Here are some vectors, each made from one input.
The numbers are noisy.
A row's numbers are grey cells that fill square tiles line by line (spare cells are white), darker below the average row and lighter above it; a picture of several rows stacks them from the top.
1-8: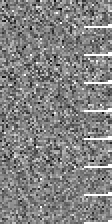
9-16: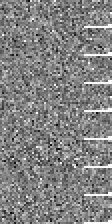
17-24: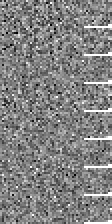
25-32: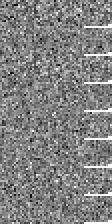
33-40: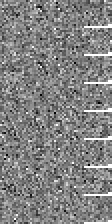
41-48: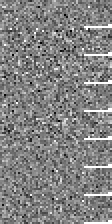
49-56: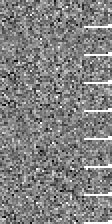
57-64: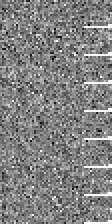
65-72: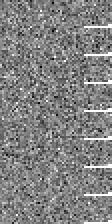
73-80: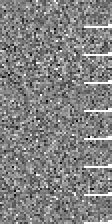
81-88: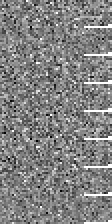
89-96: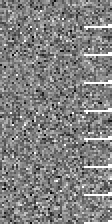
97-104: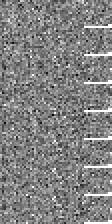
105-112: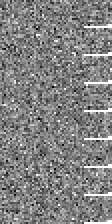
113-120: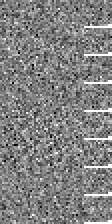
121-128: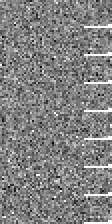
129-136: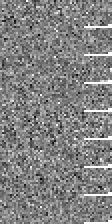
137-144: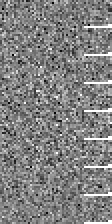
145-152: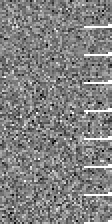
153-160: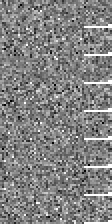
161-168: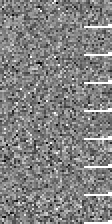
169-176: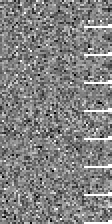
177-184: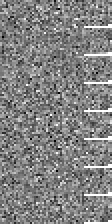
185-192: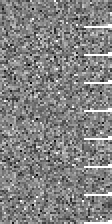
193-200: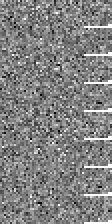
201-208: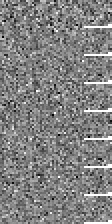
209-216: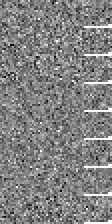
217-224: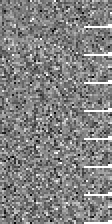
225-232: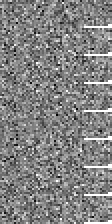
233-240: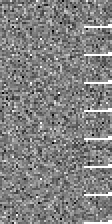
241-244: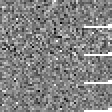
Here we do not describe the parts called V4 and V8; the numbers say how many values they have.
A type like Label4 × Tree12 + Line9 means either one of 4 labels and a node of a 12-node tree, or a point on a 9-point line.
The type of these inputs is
Bool × (Line7 + V4) × V8 + Line6 × Tree9.
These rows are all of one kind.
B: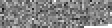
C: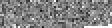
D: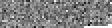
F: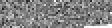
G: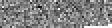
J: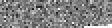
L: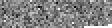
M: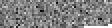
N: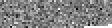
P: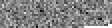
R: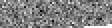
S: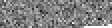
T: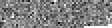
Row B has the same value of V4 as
C and F.
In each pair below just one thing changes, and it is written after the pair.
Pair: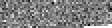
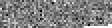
the value of V8
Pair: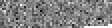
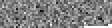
the true/false value
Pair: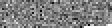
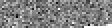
the value of V4
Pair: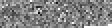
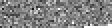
the true/false value
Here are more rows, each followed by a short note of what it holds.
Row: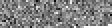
a point on a 6-point line and a node of a 9-node tree
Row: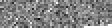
a point on a 7-point line, a true/false value and a value of V8
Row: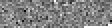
a point on a 7-point line, a true/false value and a value of V8
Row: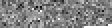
a point on a 7-point line, a true/false value and a value of V8
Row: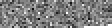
a point on a 7-point line, a true/false value and a value of V8
